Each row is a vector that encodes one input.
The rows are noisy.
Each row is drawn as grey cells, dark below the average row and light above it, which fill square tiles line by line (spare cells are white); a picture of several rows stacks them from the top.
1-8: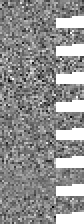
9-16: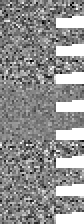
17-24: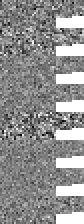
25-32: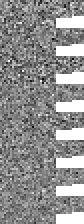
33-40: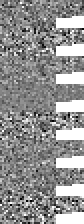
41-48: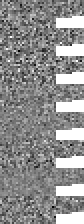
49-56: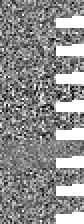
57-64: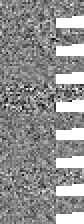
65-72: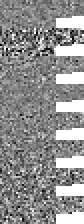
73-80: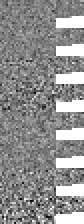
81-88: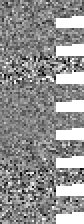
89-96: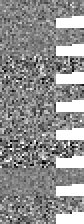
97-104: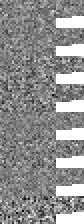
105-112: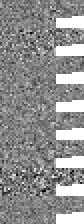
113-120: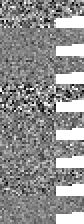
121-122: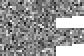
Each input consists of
either one of 9 labels, or four true/false values.
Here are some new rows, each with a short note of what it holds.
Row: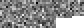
one of 9 labels
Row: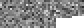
four true/false values
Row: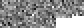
one of 9 labels
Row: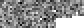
one of 9 labels
